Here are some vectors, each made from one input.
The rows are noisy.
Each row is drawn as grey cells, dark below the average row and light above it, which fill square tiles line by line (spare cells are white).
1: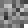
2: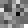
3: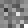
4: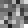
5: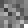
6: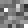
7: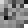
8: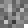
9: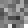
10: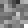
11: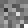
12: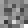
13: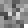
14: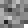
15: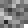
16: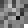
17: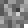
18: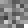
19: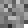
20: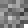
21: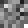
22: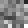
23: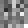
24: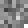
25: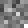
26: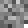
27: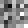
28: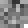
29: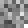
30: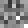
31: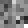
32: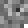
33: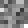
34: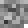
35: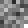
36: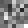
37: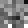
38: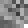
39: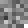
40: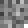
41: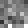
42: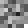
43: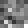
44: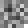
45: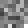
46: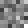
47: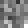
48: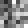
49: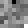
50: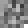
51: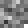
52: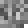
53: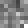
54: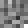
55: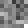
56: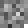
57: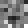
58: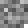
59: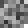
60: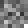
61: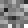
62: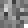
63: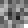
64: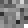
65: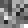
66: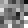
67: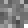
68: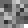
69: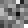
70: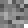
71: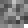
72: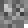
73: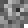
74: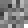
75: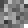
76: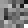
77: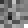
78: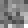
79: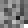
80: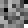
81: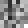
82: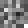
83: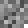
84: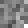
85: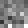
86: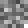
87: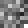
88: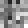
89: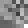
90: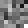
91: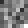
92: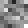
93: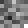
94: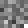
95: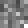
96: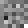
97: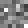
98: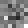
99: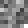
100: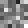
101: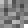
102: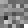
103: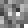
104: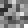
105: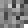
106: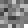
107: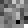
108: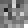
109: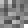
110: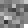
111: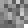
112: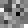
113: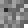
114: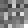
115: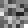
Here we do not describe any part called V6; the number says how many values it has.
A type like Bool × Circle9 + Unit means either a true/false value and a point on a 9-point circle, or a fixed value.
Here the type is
Bool × Bool × Bool × (Tree8 + V6).
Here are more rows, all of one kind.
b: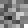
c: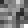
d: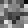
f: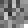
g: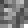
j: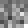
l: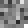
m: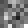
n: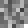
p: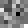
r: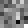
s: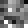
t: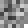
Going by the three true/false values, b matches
d, l and r.
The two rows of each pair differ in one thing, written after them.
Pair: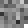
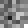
the node of the tree
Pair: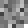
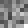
the node of the tree
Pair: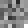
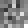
the node of the tree
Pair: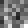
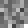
one of the three true/false values
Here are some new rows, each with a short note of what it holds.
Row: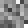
three true/false values and a value of V6
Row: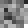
a node of an 8-node tree and three true/false values
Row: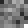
a node of an 8-node tree and three true/false values
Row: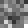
a node of an 8-node tree and three true/false values
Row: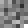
three true/false values and a value of V6
